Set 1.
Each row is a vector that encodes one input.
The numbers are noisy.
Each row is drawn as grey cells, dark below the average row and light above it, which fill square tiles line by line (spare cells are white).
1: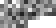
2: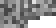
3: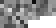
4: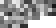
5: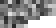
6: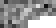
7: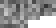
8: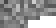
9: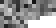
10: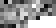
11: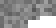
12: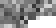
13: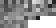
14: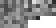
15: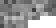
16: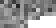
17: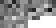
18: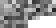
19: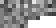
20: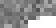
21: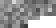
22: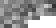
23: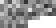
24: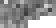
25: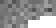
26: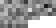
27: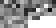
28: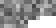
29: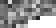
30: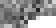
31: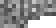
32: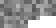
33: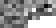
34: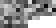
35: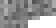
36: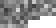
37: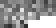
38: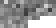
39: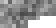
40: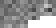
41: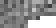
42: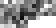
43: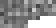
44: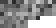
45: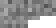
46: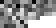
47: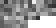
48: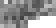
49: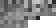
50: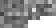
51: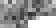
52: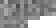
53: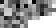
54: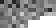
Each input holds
a point on a 7-point line.
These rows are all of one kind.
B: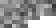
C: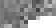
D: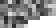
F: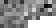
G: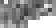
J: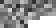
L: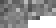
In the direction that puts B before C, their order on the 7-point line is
J, B, G, C, L, F, D.
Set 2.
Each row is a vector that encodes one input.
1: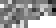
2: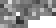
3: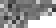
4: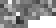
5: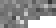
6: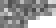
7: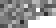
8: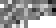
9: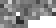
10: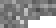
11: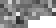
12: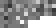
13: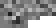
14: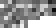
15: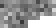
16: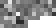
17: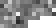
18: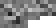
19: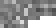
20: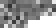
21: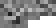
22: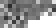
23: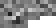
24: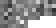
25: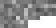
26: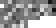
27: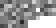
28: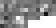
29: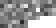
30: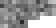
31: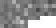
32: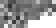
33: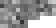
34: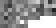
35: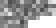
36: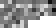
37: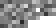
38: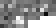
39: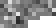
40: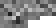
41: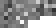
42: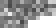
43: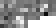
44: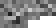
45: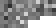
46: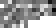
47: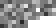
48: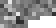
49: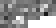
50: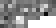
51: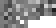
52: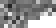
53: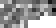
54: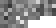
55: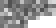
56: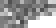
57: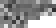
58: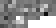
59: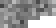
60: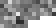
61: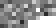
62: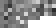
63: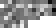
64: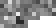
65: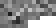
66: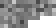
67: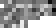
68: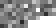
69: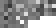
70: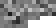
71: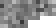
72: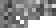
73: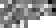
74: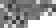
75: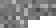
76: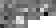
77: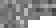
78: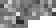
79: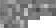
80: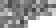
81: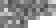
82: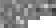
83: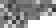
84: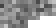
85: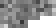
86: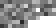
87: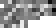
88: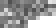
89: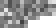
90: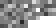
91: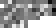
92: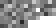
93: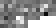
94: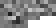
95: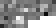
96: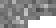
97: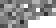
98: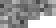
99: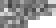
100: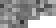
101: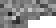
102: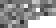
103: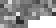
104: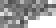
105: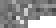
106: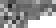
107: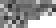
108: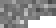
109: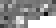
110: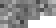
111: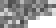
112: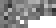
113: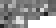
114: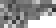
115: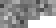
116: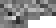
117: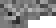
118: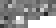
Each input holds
a node of a 10-node tree.
